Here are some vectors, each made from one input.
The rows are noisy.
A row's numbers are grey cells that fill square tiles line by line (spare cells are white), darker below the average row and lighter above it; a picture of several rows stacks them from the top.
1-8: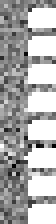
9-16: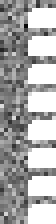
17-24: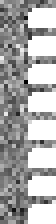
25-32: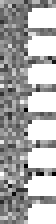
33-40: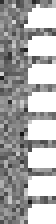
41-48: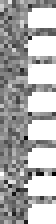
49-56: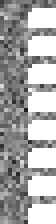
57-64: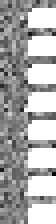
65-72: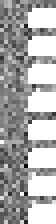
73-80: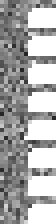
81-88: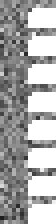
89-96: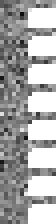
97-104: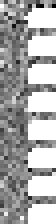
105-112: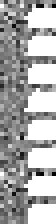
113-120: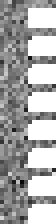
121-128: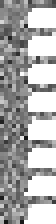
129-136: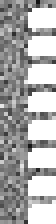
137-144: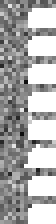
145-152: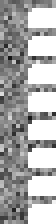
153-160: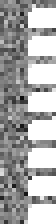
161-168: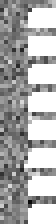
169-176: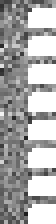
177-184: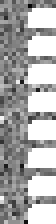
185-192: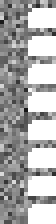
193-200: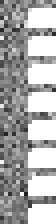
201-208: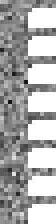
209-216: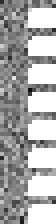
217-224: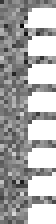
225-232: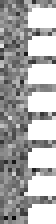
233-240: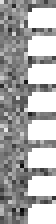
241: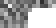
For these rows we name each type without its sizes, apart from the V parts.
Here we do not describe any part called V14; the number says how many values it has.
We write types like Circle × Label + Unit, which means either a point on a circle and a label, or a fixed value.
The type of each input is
Bool × Bool × Bool × Bool × Label × V14 + Unit.
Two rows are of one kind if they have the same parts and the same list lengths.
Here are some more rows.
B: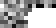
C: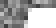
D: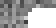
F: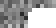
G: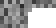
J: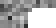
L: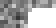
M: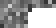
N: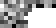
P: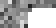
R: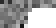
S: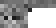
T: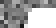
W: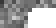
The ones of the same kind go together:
B, N
C, D, F, G, J, L, M, P, R, S, T, W

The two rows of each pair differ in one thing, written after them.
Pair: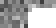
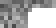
the label
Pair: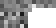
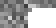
the value of V14
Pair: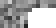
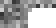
the value of V14
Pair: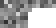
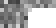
the value of V14
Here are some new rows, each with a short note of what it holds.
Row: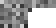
a label, four true/false values and a value of V14
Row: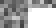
a label, four true/false values and a value of V14
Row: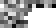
a fixed value
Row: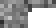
a label, four true/false values and a value of V14
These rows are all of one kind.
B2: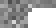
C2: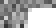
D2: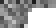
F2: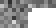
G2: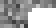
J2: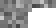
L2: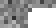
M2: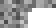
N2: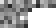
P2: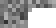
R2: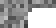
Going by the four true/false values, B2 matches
C2, J2, M2 and R2.
